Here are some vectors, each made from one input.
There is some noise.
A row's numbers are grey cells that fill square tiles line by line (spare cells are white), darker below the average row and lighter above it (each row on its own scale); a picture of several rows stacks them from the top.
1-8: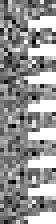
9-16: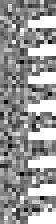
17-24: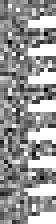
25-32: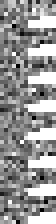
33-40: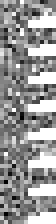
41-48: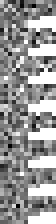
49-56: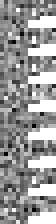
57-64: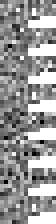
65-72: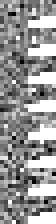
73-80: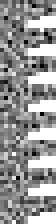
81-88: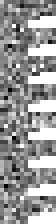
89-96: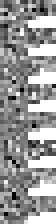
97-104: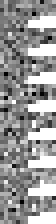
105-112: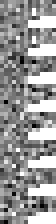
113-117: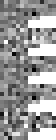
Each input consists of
either a point on a 6-point line, or a list of up to three points on a 4-point line.
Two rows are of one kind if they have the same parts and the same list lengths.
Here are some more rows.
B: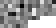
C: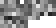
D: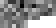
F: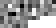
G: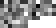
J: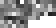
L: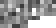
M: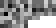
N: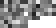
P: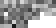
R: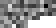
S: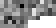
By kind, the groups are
B, F, L, P
C, D, J, S
G, N
M
R

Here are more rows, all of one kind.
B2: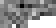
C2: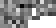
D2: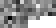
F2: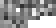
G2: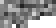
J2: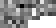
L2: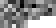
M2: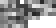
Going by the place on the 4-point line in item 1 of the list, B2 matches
G2 and L2.
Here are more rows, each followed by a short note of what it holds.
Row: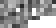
a list of one item
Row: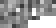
a list of one item
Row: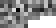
a point on a 6-point line
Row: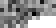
a list of two items
